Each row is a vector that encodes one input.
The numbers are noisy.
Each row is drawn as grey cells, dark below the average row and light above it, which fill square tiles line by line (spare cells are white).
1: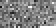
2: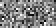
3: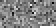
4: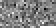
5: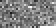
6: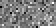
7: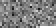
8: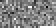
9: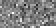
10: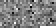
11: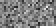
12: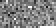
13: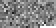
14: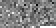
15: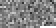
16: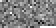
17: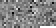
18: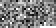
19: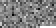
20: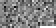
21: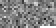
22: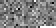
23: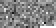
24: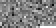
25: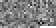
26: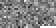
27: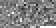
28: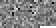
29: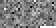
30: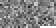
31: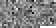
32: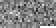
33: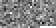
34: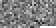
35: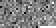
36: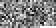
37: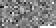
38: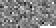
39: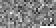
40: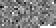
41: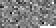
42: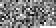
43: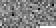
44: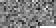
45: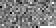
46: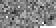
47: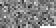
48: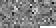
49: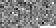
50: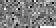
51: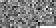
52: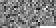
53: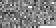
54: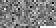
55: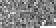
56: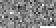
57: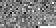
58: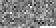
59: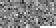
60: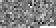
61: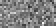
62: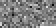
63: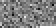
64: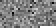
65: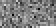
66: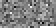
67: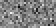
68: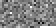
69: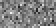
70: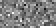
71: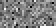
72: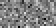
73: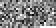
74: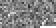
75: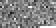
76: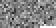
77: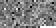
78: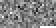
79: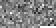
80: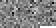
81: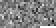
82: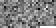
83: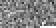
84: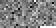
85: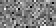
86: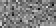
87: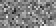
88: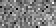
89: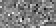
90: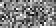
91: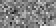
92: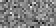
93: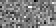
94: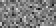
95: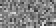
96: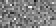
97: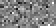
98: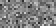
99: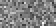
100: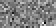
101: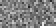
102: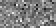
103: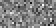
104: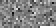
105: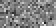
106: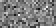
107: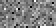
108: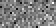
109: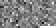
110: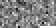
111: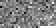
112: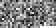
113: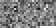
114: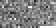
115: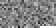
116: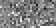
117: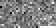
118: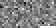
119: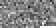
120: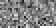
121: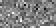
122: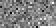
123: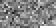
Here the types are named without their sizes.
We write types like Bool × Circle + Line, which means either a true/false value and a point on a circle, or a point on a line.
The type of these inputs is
Circle + Unit.
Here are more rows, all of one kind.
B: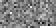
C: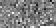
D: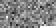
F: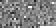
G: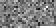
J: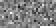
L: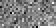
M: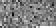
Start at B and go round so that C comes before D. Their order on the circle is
B, J, C, L, F, D, M, G.
